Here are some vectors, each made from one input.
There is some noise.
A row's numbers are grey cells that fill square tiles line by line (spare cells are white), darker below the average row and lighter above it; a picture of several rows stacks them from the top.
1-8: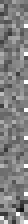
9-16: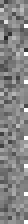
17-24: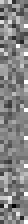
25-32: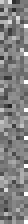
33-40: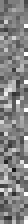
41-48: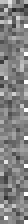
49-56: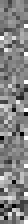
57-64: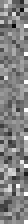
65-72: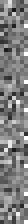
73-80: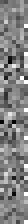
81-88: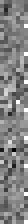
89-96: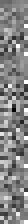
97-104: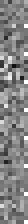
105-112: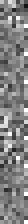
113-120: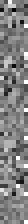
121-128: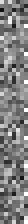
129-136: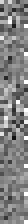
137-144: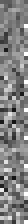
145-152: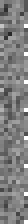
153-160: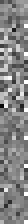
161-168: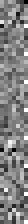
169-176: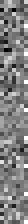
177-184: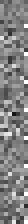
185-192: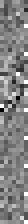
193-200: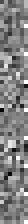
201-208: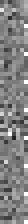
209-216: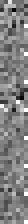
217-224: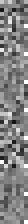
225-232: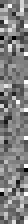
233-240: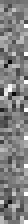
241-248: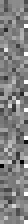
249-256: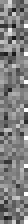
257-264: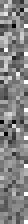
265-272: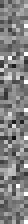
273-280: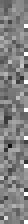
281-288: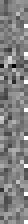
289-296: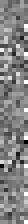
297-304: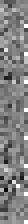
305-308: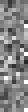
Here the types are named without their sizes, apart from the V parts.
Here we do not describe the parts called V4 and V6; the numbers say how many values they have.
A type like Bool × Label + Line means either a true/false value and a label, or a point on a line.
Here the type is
Label × V4 × V6 + Tree + Unit.
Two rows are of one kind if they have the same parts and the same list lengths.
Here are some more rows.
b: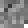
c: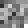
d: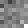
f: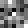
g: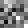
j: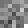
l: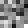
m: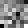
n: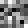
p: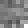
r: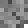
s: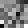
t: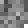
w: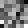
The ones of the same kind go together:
b, c, d, j, p, r, t
f, g, l, n
m, s, w

